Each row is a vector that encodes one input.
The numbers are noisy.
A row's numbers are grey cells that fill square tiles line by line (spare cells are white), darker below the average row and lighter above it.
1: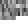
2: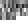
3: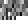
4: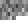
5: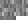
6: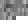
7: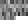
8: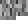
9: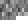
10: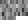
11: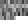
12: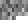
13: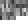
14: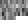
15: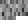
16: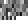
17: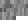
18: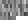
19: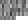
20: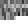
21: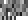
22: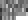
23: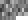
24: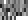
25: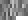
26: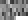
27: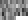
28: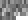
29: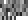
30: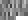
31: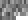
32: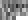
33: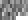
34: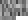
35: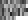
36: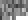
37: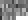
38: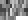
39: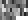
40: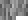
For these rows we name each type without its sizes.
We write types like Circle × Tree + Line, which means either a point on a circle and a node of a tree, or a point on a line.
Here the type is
List(Line).
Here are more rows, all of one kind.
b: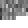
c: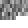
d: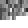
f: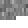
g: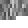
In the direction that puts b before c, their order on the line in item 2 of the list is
d, b, f, g, c.
